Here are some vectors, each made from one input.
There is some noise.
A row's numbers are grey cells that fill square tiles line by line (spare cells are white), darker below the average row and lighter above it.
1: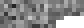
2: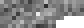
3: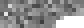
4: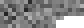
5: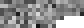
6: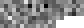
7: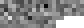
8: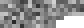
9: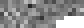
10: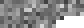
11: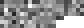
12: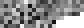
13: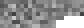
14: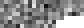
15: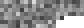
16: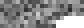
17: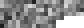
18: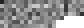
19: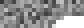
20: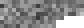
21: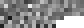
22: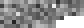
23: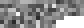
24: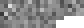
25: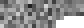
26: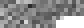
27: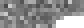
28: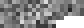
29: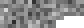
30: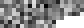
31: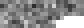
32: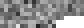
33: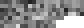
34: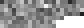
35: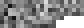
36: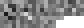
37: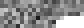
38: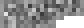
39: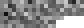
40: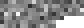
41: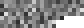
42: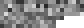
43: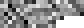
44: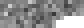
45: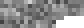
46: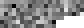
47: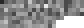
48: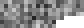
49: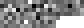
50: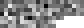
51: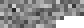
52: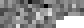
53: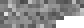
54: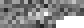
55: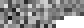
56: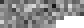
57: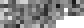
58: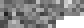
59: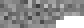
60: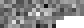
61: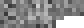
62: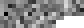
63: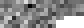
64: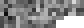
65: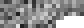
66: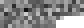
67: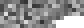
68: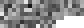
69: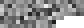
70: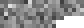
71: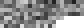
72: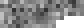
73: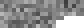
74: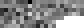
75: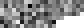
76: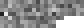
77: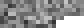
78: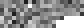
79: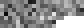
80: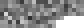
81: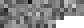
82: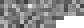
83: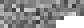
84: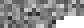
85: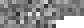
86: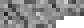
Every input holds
a node of an 8-node tree, together with either a point on a 4-point line, or a node of a 7-node tree.
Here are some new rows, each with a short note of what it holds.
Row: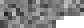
a point on a 4-point line and a node of an 8-node tree
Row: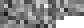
a point on a 4-point line and a node of an 8-node tree
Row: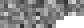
a node of a 7-node tree and a node of an 8-node tree
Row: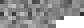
a node of a 7-node tree and a node of an 8-node tree
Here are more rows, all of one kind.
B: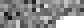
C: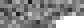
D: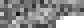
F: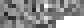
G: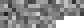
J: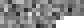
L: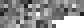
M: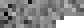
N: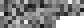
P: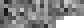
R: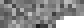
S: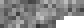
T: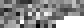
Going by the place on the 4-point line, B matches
G, L, N and P.
